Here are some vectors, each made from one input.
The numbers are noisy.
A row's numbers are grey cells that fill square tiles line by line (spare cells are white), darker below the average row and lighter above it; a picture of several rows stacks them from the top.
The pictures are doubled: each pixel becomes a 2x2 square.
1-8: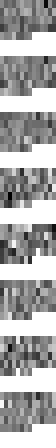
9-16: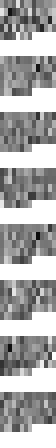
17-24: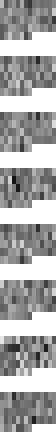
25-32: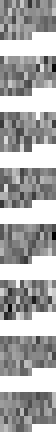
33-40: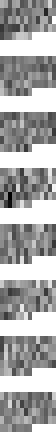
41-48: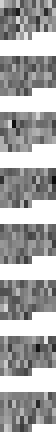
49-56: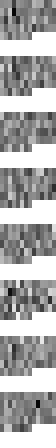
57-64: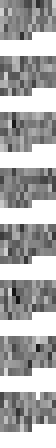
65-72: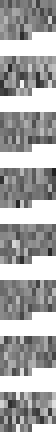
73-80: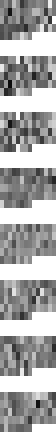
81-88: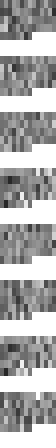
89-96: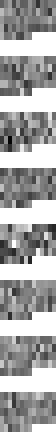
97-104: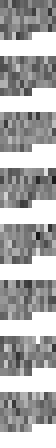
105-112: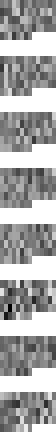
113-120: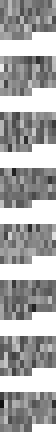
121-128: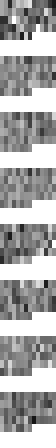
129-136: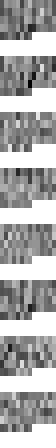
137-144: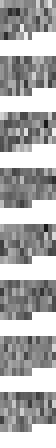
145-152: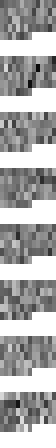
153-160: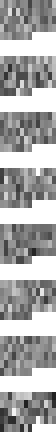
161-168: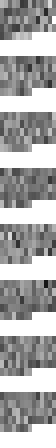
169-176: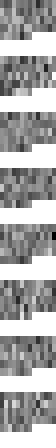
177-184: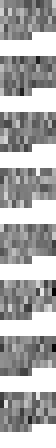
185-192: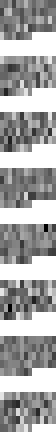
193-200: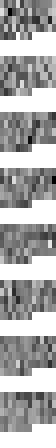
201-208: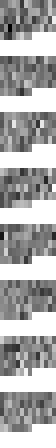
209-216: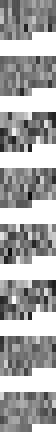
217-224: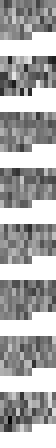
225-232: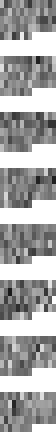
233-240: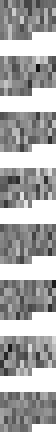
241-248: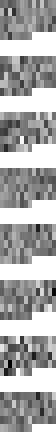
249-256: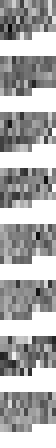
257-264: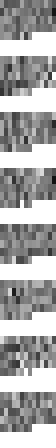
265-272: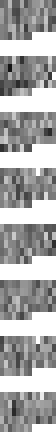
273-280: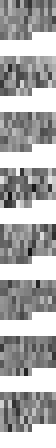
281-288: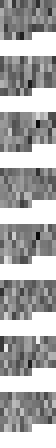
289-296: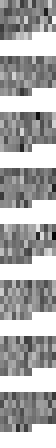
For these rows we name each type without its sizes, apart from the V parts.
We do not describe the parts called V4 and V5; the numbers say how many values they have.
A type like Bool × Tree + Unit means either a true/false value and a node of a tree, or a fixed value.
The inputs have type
Circle + (Tree + V4) × V5 + Unit.
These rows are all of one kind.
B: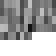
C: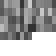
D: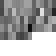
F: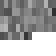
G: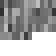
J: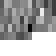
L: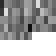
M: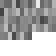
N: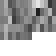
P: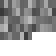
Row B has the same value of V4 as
C, F and P.
